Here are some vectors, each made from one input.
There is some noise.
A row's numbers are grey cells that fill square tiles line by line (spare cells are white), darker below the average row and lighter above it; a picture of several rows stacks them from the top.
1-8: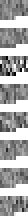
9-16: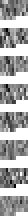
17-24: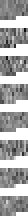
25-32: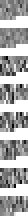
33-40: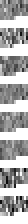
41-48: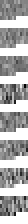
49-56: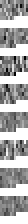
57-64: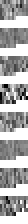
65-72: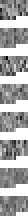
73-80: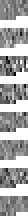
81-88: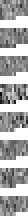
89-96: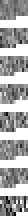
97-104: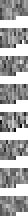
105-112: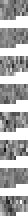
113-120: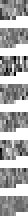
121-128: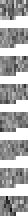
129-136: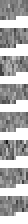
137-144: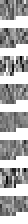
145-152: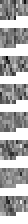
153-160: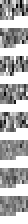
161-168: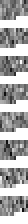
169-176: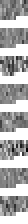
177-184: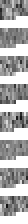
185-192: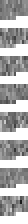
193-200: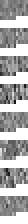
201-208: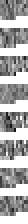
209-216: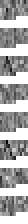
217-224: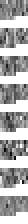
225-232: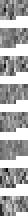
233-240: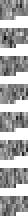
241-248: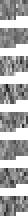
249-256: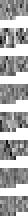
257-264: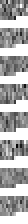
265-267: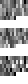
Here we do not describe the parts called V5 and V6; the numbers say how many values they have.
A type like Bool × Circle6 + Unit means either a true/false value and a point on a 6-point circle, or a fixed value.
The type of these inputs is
Label8 × (Tree7 + V5) + V6.
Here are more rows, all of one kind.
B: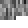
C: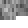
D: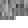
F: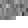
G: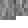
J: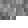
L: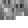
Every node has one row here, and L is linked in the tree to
D and G.
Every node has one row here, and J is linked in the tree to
D and F.
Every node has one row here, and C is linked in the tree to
B and D.
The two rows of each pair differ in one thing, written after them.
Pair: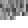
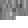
the label
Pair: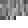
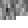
the value of V5
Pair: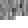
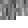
the label
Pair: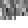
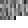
the value of V5
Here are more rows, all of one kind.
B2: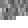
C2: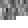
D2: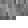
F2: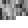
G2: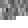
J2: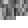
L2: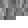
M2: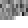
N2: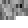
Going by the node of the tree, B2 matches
C2, D2 and G2.
